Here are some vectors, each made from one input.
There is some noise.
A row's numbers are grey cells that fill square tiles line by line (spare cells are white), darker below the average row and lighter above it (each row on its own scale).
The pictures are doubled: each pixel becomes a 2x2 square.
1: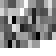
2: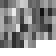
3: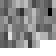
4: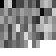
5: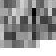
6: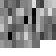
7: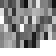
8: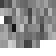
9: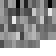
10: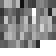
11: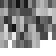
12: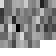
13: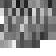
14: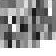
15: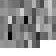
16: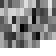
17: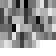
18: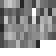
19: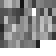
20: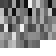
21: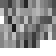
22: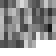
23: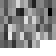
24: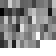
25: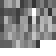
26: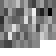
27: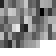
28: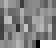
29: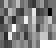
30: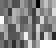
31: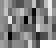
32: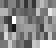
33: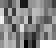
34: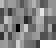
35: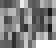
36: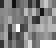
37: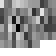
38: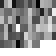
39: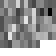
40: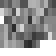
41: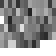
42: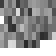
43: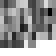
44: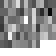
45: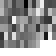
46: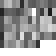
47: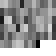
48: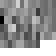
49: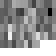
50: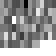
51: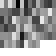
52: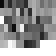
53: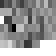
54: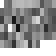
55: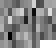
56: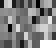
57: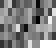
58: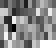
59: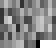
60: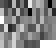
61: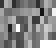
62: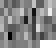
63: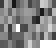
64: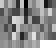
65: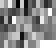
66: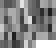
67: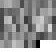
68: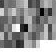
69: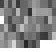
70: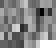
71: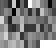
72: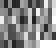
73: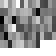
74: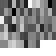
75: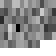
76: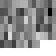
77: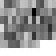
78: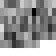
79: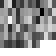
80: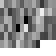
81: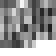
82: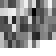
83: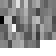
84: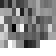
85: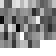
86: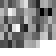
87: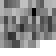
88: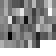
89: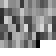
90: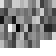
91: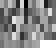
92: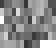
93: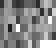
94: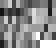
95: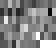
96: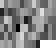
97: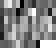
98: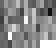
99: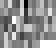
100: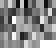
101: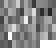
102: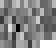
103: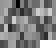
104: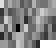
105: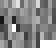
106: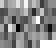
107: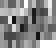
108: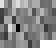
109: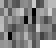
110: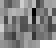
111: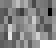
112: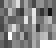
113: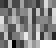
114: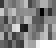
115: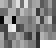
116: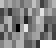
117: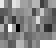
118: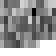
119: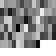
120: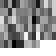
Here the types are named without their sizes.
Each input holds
either a point on each of two lines, or four true/false values.
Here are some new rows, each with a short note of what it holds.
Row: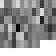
four true/false values
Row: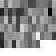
four true/false values
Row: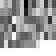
a point on each of two lines
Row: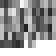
four true/false values
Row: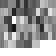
a point on each of two lines
